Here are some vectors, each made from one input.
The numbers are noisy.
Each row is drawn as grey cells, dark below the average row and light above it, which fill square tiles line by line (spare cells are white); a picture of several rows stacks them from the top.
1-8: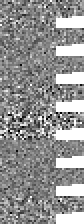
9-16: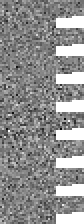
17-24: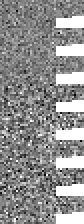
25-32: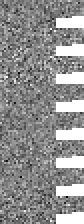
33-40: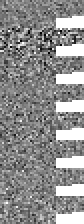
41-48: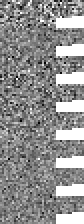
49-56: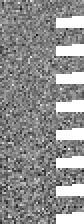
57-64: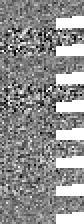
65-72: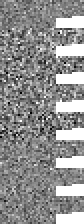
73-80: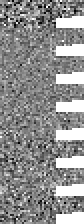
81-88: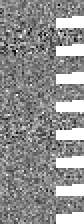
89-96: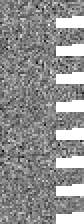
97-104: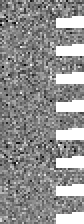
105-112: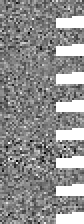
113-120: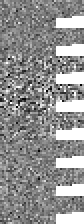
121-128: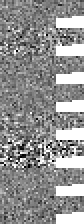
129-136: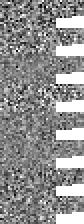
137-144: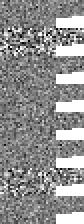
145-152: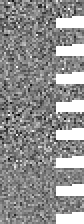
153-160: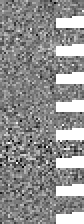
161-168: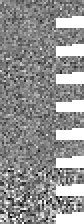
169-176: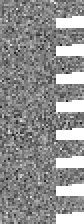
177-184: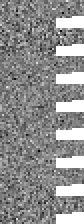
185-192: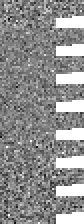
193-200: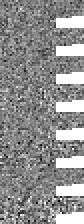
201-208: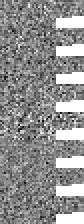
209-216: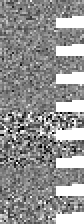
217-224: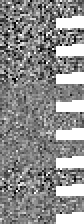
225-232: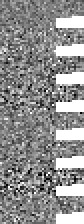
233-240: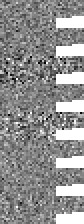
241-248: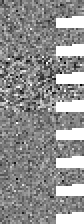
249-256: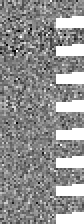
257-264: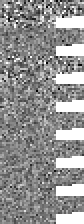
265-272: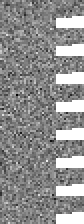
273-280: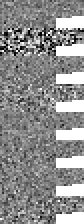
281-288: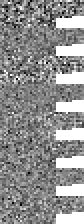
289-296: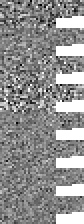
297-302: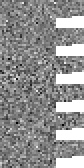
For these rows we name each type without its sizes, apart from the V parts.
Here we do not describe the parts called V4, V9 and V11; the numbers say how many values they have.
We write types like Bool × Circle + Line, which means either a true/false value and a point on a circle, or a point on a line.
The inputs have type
Circle × Circle × (Line + V9) × V4 × V11.
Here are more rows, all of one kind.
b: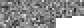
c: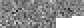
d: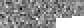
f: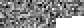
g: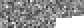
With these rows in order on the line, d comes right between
c and g.
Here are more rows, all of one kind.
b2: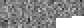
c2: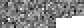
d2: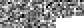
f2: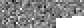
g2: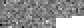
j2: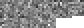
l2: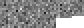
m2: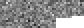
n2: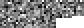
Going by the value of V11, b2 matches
d2, l2 and m2.
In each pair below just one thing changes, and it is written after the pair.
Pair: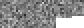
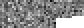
the value of V11
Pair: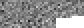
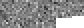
the value of V4
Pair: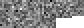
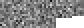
the value of V4
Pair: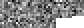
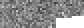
the place on one of the two circles
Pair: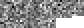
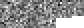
the value of V11
